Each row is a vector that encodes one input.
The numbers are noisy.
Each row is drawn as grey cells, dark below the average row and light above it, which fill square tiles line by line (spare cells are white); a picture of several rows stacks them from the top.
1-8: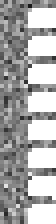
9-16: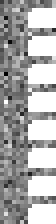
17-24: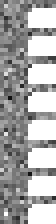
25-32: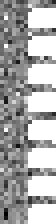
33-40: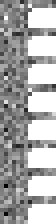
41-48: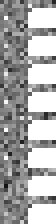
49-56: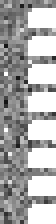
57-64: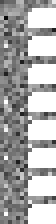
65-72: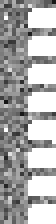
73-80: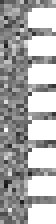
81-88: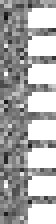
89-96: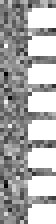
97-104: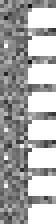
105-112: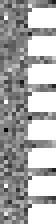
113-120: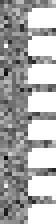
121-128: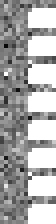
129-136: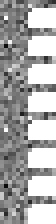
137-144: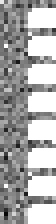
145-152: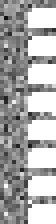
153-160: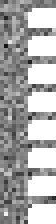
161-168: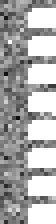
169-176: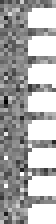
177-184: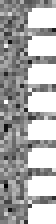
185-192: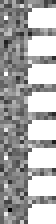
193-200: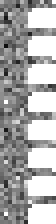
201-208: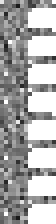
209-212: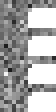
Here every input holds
a point on each of three 5-point lines and a node of a 7-node tree, together with either a fixed value, or three true/false values.
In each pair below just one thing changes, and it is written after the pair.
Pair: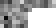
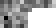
the node of the tree
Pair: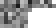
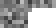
one of the three true/false values
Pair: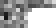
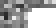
the node of the tree
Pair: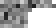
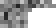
the node of the tree
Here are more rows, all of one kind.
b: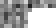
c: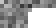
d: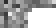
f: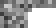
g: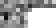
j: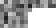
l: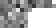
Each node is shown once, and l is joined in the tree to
b and c.
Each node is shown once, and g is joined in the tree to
j.
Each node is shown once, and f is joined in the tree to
c and d.
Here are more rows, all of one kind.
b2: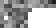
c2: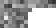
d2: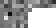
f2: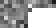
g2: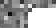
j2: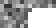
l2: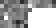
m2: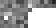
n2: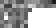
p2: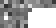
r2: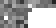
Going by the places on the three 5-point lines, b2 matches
c2, n2 and r2.
